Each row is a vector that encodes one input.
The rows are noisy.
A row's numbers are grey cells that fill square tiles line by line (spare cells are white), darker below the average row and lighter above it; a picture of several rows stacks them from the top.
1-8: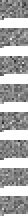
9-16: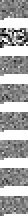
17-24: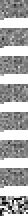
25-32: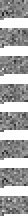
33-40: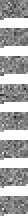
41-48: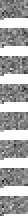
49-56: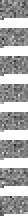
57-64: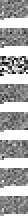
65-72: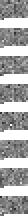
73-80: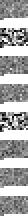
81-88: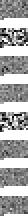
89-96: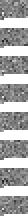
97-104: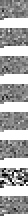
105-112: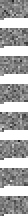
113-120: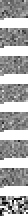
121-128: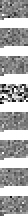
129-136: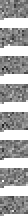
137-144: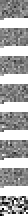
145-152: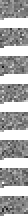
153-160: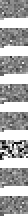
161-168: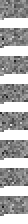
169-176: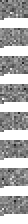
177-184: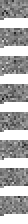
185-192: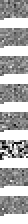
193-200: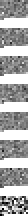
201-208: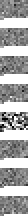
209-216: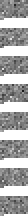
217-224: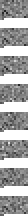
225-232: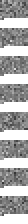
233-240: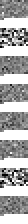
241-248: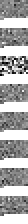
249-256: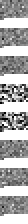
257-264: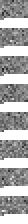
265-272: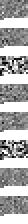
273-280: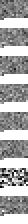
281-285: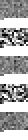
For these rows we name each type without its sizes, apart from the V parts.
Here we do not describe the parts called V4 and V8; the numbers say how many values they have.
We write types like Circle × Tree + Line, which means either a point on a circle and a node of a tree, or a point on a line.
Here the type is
Label × Label × (Line + V8) + V4.
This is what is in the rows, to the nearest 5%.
About 90% of them hold two labels, together with either a point on a line, or a value of V8. The rest hold a value of V4.
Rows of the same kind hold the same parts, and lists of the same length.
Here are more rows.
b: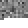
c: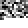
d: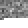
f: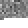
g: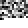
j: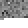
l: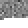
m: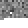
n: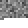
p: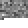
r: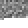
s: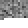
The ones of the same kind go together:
b, j, m, n, p, s
c, g
d, f, l, r

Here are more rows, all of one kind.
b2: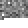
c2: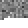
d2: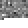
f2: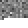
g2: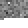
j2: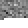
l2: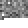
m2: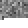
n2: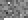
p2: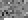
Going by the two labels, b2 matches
g2, j2, l2 and n2.
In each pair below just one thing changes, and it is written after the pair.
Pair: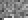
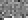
the value of V8
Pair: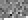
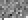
one of the two labels
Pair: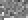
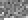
one of the two labels
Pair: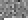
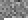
one of the two labels
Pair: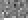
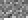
the value of V8
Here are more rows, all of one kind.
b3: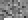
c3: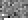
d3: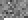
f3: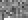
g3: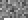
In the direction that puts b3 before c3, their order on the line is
d3, b3, f3, g3, c3.
